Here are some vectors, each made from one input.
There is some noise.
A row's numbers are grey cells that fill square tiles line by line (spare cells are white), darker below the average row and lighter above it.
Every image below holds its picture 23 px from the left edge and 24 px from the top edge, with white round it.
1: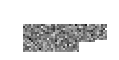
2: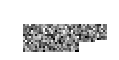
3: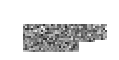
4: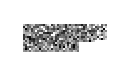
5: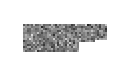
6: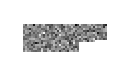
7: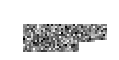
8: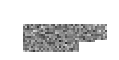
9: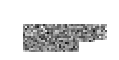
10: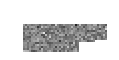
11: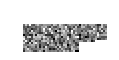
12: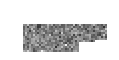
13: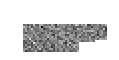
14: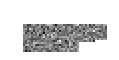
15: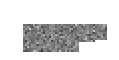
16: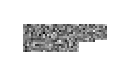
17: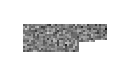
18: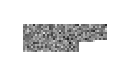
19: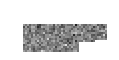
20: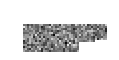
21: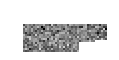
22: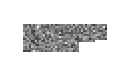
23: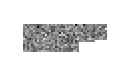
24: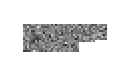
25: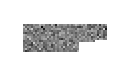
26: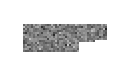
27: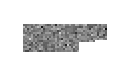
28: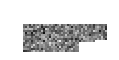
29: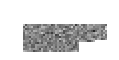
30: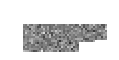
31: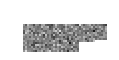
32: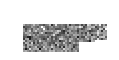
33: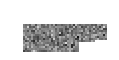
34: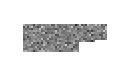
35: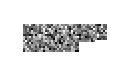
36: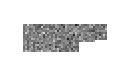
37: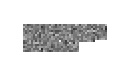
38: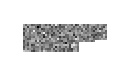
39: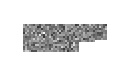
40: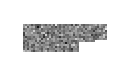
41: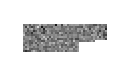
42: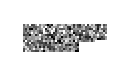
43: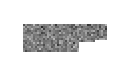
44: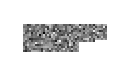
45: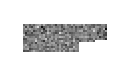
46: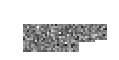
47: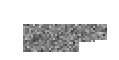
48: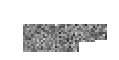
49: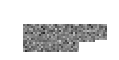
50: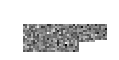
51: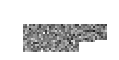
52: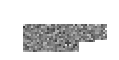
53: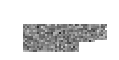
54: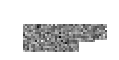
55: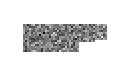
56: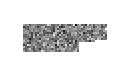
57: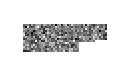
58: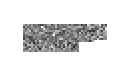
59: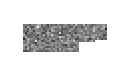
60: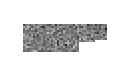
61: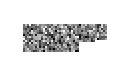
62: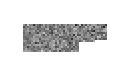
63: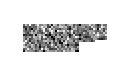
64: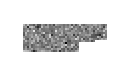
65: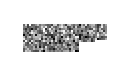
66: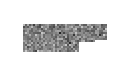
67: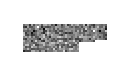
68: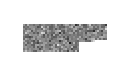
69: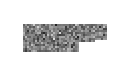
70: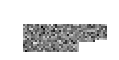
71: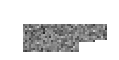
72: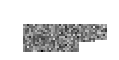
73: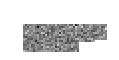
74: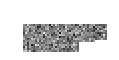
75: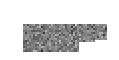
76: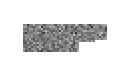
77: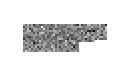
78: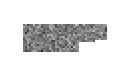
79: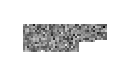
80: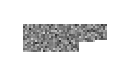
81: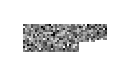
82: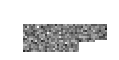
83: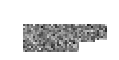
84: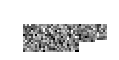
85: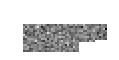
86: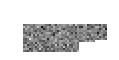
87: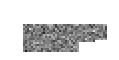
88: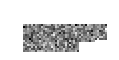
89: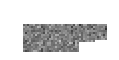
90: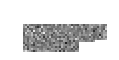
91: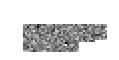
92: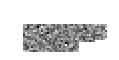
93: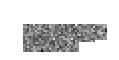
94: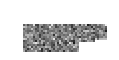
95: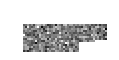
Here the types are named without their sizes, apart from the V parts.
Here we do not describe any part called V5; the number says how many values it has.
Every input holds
a list of items, each a true/false value and a value of V5.
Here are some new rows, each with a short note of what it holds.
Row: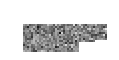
a list of two items
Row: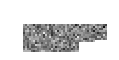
a list of two items
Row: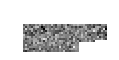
a list of one item
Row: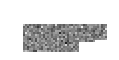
a list of two items
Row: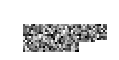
the empty list
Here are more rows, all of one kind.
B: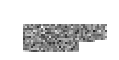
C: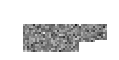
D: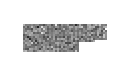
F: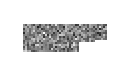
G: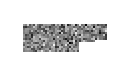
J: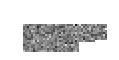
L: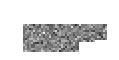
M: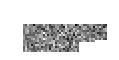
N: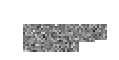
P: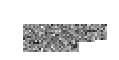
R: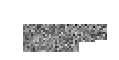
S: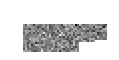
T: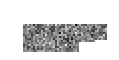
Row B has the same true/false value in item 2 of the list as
G, N and P.
